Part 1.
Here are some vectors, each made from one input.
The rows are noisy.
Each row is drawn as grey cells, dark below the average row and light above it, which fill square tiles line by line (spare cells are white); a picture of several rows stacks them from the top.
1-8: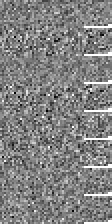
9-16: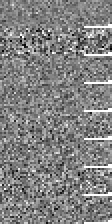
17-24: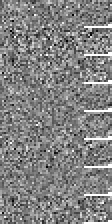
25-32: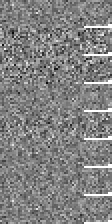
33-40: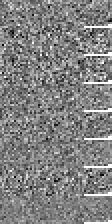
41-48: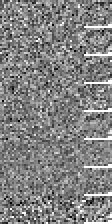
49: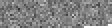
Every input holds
a point on a 6-point line.
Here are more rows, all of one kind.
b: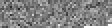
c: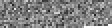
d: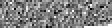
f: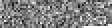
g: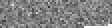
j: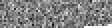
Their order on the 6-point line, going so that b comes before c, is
d, j, g, b, c, f.
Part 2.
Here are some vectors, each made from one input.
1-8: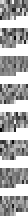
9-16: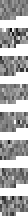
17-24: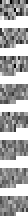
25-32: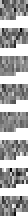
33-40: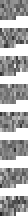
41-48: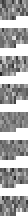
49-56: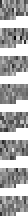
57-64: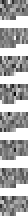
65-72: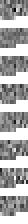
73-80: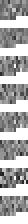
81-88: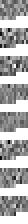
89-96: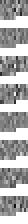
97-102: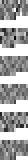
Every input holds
either a fixed value, or three true/false values.
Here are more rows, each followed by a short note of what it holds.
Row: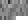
three true/false values
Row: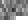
three true/false values
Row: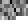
a fixed value
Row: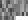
three true/false values
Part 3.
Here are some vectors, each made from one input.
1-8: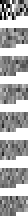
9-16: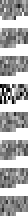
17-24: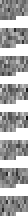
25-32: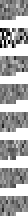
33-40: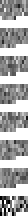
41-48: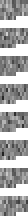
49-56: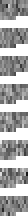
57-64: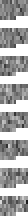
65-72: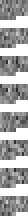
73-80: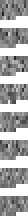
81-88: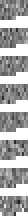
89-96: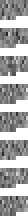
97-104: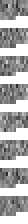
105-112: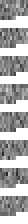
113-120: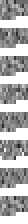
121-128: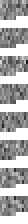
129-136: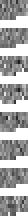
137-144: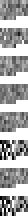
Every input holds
either a fixed value, or a node of a 15-node tree.
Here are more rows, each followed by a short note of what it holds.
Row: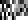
a fixed value
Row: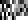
a fixed value
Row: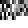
a fixed value
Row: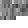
a node of a 15-node tree
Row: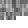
a node of a 15-node tree
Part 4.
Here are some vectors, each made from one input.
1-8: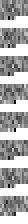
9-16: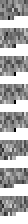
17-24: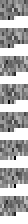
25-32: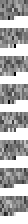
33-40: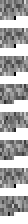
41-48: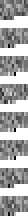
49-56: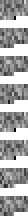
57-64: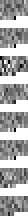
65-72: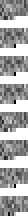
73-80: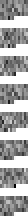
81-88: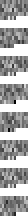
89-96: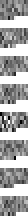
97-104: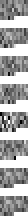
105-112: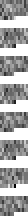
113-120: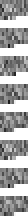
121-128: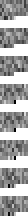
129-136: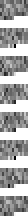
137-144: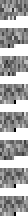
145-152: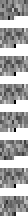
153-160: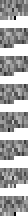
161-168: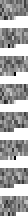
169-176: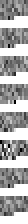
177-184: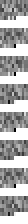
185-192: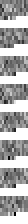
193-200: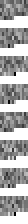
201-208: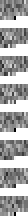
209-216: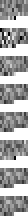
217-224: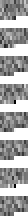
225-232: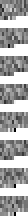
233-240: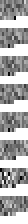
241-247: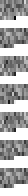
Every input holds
either a point on an 11-point circle, or a fixed value.
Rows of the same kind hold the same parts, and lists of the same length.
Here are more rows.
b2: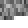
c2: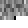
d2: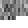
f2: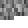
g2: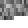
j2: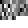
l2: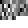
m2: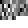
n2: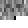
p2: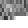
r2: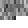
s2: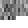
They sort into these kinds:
b2, c2, d2, f2, g2, n2, p2, r2, s2
j2, l2, m2

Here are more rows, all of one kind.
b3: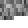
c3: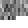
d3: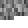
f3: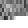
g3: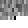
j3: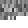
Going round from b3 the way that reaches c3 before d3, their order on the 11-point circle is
b3, f3, j3, g3, c3, d3.
